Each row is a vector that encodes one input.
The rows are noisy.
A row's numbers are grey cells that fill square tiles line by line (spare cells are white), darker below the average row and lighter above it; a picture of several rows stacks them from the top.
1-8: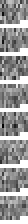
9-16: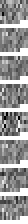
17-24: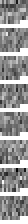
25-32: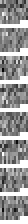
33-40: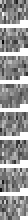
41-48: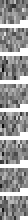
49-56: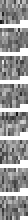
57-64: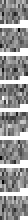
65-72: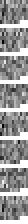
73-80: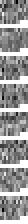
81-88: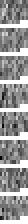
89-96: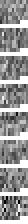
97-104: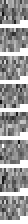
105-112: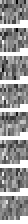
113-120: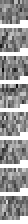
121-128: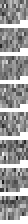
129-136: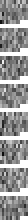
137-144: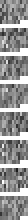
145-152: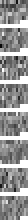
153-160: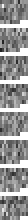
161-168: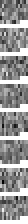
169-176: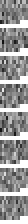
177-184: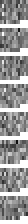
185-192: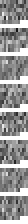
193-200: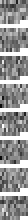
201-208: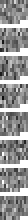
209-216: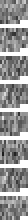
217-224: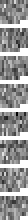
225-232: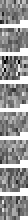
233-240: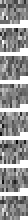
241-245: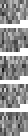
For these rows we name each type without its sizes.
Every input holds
a list of points on a line.
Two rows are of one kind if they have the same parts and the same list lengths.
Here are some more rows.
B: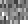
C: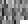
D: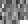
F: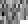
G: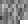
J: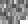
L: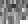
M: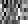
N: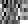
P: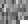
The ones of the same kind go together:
B, G, P
C, D
F, J, L
M, N

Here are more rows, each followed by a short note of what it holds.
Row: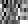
the empty list
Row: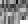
a list of one item
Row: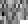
a list of one item
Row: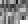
a list of one item
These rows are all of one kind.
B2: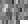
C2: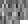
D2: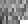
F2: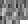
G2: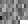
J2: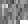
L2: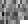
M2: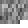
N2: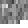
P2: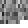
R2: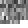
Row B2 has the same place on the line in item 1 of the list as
G2, J2, M2 and N2.
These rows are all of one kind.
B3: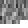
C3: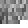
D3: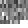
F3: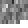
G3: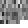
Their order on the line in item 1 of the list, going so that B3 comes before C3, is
D3, B3, F3, C3, G3.
